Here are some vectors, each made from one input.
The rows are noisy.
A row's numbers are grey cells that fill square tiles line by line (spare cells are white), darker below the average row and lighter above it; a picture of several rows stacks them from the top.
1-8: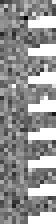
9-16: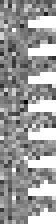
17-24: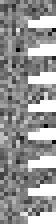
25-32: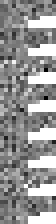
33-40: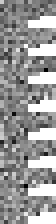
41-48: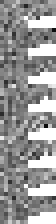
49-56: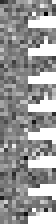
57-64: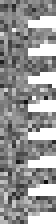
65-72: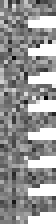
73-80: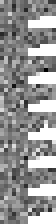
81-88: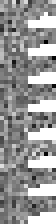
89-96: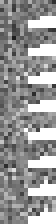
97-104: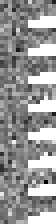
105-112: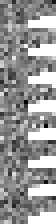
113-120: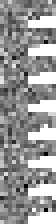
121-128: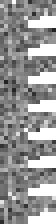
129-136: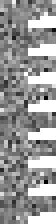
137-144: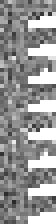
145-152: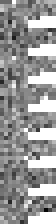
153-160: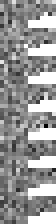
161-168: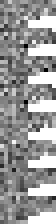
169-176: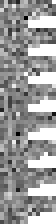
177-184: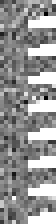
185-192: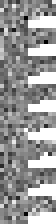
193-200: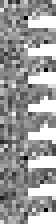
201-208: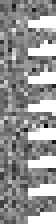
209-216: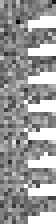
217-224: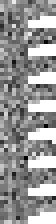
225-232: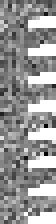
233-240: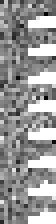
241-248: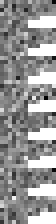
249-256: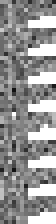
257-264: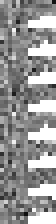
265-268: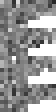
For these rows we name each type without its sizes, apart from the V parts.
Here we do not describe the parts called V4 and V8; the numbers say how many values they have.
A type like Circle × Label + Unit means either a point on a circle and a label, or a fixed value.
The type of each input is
Bool × Label × V4 + Tree × V8.
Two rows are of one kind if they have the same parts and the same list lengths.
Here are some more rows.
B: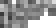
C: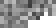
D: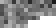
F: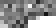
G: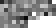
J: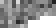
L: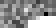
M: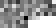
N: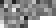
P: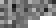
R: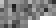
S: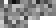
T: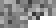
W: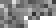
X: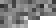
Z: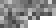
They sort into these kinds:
B, C, F, G, L, M, N, S, T, W, Z
D, J, P, R, X

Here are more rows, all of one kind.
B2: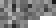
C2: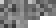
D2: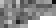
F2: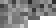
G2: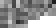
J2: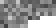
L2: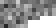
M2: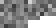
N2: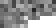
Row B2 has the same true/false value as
C2 and M2.
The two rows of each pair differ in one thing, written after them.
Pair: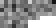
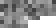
the value of V4
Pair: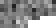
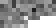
the true/false value
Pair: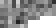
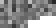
the true/false value
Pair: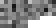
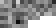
the true/false value
